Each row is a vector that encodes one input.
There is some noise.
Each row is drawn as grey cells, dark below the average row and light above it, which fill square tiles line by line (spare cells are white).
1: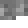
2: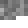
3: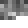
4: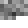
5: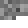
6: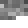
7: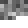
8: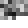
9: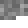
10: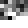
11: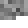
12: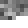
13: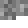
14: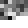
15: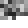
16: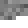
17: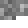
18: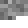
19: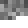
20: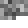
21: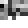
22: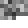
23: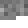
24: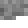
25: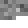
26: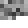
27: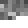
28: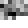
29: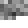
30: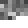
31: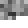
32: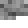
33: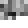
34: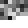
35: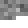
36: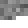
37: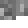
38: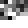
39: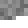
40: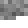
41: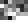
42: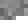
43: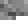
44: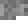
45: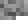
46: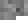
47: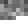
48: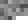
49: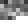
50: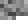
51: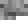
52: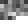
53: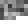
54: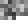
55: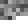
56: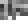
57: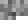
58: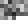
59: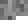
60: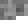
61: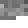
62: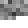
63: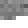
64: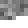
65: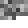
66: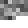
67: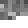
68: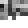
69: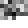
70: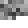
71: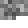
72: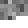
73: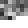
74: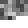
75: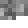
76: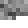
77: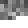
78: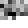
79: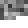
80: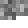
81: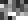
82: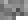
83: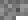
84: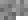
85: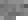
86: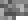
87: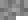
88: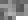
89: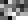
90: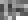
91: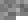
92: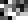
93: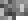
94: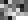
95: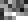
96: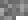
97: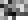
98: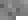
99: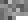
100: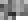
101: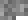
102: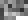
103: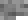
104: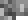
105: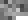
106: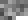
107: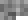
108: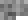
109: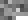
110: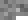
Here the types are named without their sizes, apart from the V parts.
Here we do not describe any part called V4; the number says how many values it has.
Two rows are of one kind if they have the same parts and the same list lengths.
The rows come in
3 kinds.
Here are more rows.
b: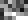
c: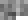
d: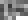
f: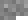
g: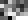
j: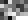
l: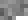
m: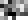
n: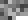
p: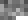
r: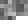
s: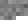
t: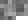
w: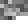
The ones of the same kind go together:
b, d
c, f, g, j, l, n, r, s, t, w
m, p

